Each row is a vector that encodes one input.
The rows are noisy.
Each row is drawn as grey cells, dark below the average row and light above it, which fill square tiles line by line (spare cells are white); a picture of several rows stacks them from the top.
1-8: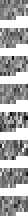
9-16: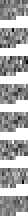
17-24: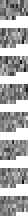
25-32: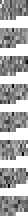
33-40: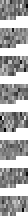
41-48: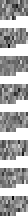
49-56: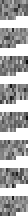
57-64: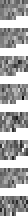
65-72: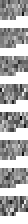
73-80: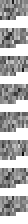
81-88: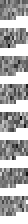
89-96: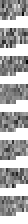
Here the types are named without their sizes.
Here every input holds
a node of a tree.
